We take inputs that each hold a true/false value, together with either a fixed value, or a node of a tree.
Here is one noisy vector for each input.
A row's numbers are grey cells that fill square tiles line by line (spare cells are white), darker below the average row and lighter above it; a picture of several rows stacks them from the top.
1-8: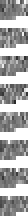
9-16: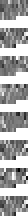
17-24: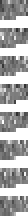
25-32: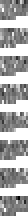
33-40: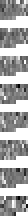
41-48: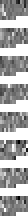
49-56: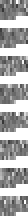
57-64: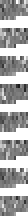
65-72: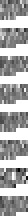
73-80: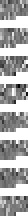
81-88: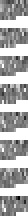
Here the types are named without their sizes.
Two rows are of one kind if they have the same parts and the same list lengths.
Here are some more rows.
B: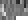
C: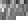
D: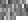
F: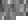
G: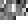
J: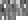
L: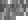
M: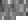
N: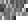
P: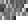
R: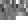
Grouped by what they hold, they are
B, C, D, F, J, L, M, R
G, N, P

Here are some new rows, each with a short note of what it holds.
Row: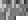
a node of a tree and a true/false value
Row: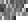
a true/false value
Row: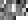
a true/false value
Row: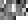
a true/false value
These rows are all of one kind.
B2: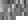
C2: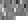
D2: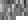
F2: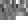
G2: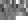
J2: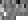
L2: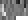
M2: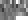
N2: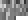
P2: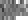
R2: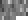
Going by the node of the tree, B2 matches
D2, F2, G2 and M2.
